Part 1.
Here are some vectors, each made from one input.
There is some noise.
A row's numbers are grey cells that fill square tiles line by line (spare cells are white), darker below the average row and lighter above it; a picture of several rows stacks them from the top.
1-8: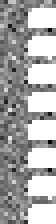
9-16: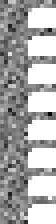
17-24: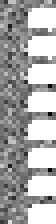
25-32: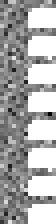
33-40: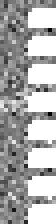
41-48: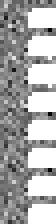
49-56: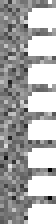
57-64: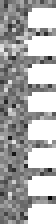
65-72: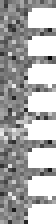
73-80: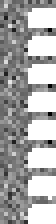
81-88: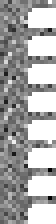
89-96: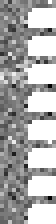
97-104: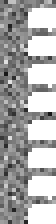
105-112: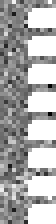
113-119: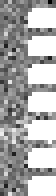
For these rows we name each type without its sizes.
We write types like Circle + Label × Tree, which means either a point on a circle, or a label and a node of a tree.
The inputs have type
Bool × Bool × Bool + Unit.
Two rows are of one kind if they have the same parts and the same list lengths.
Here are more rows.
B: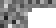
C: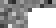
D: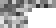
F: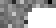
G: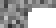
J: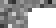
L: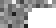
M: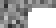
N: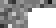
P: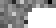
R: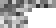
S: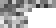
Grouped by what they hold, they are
B, C, F, G, J, L, M, N, P
D, R, S

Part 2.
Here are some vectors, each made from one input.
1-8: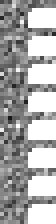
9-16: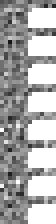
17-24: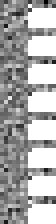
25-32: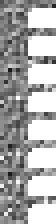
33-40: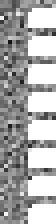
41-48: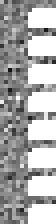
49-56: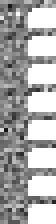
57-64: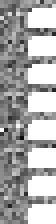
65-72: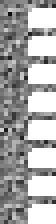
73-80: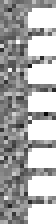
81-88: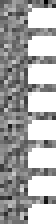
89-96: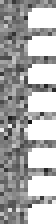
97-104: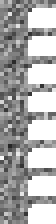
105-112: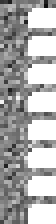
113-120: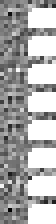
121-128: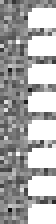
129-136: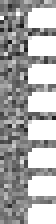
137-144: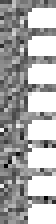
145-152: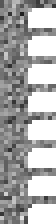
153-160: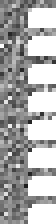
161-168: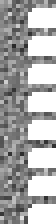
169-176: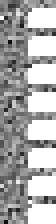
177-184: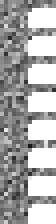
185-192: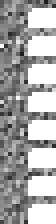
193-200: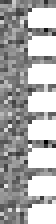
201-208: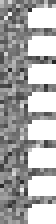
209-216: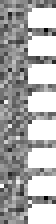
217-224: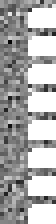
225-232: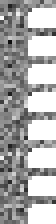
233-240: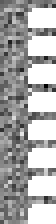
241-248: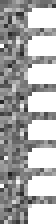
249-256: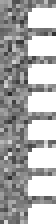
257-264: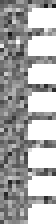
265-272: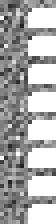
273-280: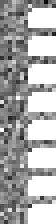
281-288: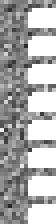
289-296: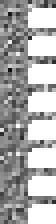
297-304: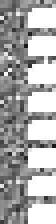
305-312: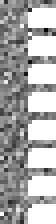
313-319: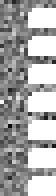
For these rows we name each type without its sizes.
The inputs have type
Line.
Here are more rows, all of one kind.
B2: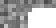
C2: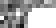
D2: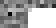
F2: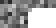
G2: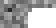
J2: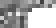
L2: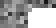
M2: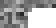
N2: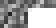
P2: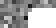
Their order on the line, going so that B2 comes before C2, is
M2, D2, L2, F2, N2, B2, P2, G2, J2, C2.
